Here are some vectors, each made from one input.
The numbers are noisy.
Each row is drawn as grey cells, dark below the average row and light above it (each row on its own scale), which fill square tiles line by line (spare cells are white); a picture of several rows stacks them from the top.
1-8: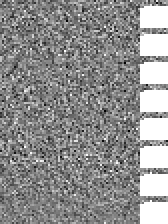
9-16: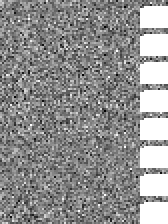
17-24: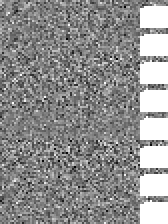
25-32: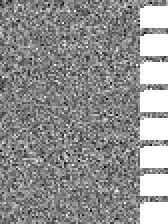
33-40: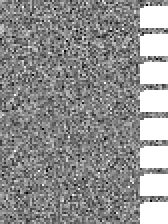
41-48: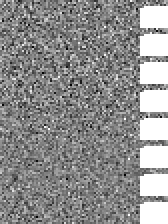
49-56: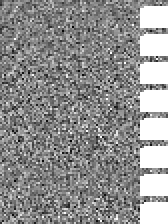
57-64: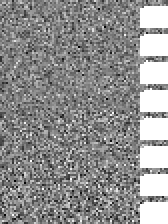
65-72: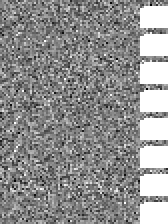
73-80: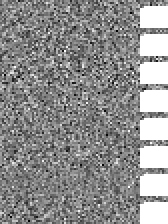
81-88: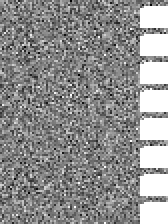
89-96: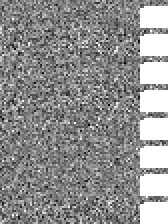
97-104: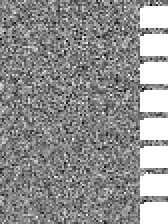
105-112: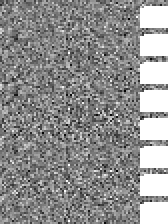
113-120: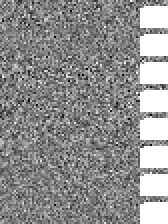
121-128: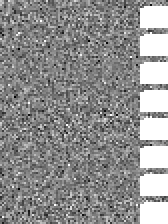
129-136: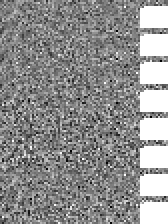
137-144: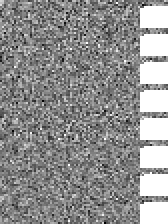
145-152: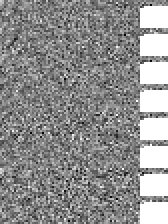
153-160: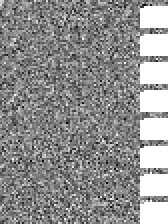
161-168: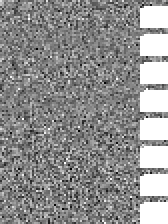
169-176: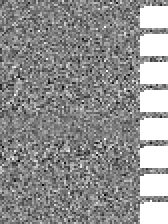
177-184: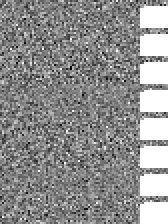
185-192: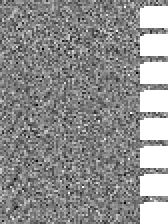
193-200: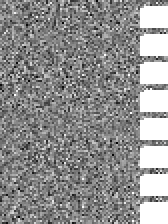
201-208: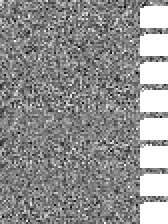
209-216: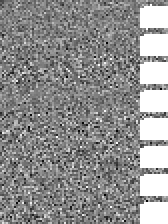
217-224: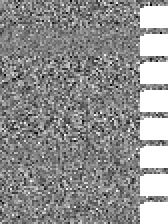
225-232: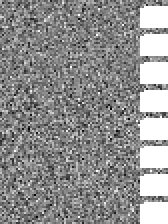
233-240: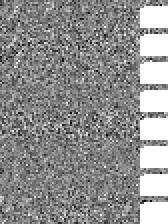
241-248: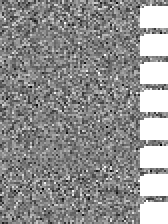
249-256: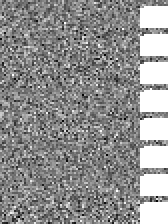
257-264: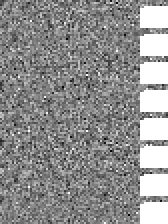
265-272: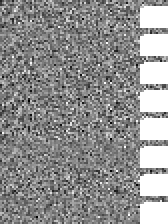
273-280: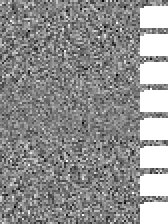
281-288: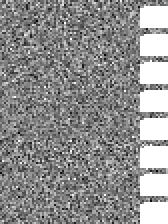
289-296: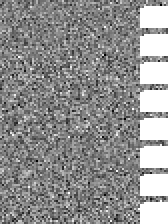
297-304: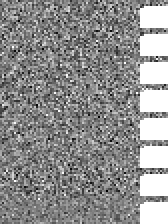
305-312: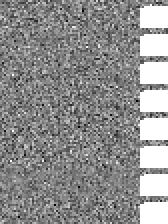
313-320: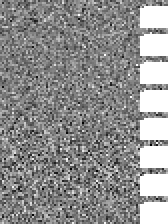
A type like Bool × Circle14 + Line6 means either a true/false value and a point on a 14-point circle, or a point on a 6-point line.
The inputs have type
Bool × Bool × Bool × Bool + Line13.
